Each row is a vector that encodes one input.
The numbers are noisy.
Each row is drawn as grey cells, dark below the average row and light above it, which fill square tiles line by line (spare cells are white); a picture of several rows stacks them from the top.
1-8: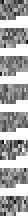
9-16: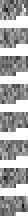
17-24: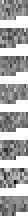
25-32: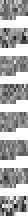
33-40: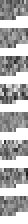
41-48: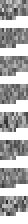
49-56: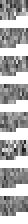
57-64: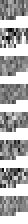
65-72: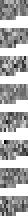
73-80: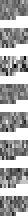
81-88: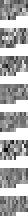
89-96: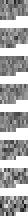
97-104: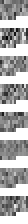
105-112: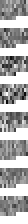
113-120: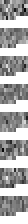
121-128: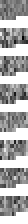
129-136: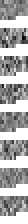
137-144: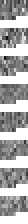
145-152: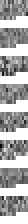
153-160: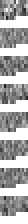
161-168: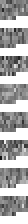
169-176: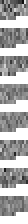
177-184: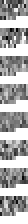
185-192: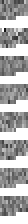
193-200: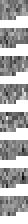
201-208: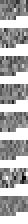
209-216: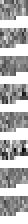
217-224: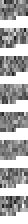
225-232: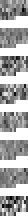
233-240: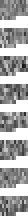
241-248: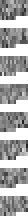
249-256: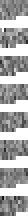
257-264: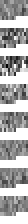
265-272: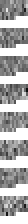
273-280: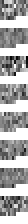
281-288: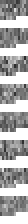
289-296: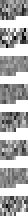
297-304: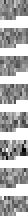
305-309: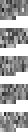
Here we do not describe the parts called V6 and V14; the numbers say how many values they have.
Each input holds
either a fixed value, or one of 5 labels and a value of V14, or one of 7 labels and a value of V6.
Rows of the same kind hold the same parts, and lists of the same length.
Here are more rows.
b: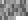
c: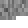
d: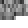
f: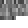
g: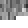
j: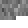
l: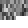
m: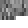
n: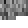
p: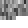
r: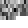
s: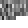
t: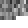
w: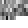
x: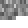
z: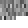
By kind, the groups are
b, c, g, p, r, x, z
d, f, j, l, m, n, s, t
w

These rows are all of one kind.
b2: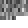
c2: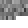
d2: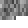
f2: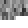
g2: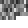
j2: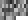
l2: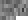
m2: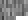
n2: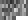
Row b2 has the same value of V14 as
f2 and n2.
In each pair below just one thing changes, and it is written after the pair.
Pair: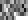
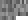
the value of V14
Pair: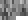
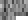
the label
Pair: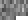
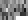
the value of V14
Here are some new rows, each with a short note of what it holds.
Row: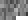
one of 5 labels and a value of V14
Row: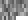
one of 7 labels and a value of V6
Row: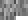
a fixed value
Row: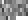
a fixed value
